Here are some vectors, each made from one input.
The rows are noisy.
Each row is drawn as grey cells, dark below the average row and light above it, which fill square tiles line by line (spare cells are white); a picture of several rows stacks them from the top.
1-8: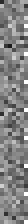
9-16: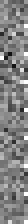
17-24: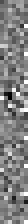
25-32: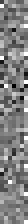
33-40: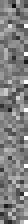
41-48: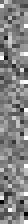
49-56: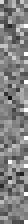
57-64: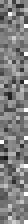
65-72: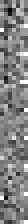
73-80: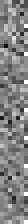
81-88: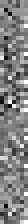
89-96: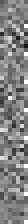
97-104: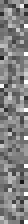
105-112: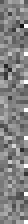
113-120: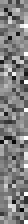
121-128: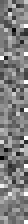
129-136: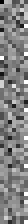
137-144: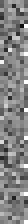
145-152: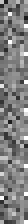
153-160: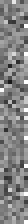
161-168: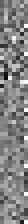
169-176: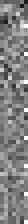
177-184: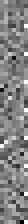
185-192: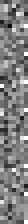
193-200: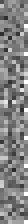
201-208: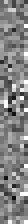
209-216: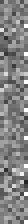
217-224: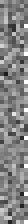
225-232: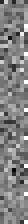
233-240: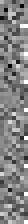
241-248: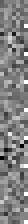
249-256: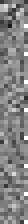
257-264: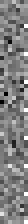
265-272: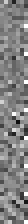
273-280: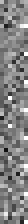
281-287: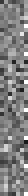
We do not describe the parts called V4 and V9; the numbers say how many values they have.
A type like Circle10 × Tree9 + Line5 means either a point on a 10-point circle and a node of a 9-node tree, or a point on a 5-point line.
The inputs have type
(Bool × Bool × Bool × Bool + Unit) × V4 × V9 + List2(Line6).
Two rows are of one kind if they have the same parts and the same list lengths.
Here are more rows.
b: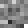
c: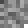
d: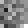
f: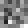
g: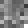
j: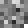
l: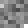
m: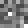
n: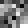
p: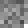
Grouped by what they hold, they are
b, c, j, p
d, f
g, l
m
n

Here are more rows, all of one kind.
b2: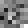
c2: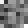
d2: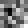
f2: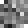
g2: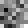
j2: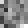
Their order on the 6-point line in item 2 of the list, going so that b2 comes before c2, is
j2, b2, g2, f2, c2, d2.
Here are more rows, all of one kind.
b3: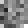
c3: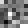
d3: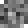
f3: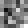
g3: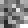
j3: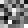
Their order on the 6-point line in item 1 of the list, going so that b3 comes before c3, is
j3, f3, g3, b3, c3, d3.
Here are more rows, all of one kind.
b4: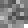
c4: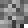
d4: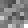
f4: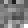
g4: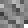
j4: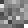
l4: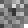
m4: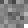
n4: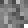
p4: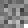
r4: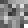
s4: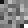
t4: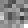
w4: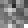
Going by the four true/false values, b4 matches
f4, l4 and n4.
